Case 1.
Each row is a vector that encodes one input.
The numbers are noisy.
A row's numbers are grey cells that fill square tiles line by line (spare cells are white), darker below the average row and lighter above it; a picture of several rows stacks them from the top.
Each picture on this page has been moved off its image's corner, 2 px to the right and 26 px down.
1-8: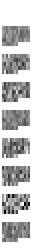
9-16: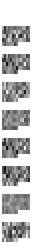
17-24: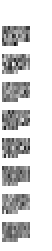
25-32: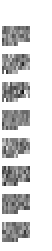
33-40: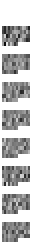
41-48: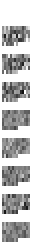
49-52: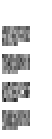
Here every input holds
a point on a 7-point line.
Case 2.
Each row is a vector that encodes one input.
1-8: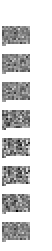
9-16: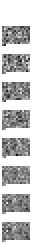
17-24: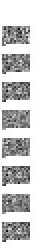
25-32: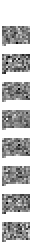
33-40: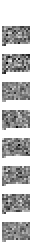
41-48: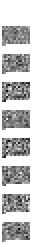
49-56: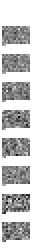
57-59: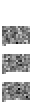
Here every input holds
a point on a 10-point line.
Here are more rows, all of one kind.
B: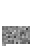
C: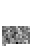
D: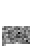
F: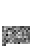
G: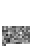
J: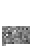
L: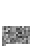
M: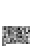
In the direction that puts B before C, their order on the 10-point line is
M, L, D, J, B, C, G, F.
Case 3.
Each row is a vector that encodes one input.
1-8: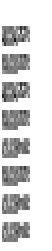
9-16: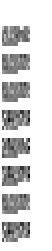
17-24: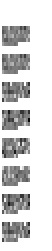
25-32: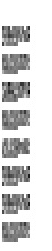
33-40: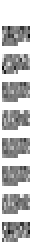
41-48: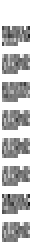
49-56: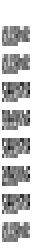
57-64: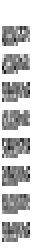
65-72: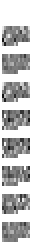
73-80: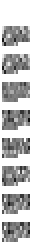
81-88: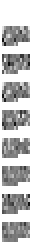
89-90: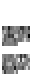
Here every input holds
three true/false values.
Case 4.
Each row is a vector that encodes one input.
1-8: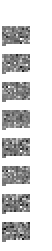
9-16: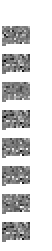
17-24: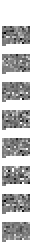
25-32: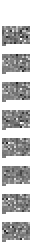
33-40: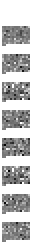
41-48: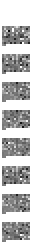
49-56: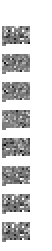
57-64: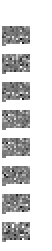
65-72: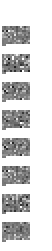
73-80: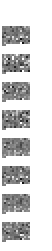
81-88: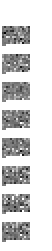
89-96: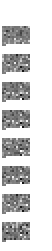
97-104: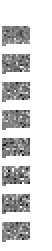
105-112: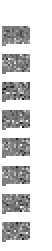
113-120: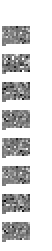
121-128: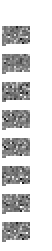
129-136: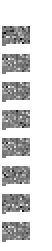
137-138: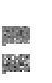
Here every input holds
a point on a 10-point line.
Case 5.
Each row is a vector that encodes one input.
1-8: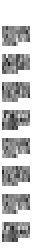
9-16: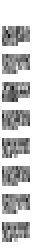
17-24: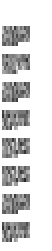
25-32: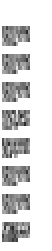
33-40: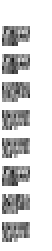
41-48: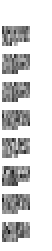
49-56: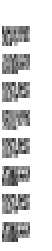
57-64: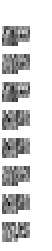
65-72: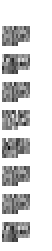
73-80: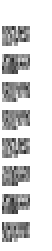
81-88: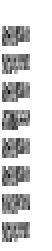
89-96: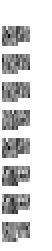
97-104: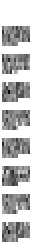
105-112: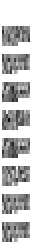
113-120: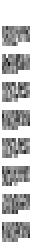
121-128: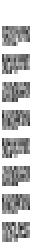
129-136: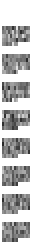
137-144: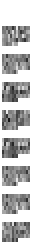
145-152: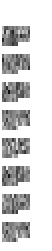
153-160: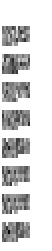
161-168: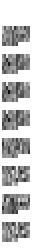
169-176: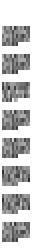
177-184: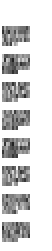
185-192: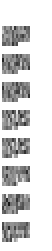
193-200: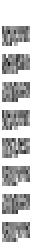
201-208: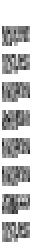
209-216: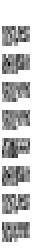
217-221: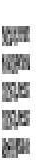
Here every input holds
a point on a 7-point line.
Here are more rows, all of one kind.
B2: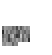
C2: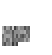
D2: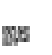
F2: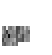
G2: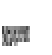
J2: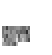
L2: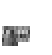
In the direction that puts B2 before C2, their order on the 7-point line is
D2, G2, J2, B2, F2, C2, L2.
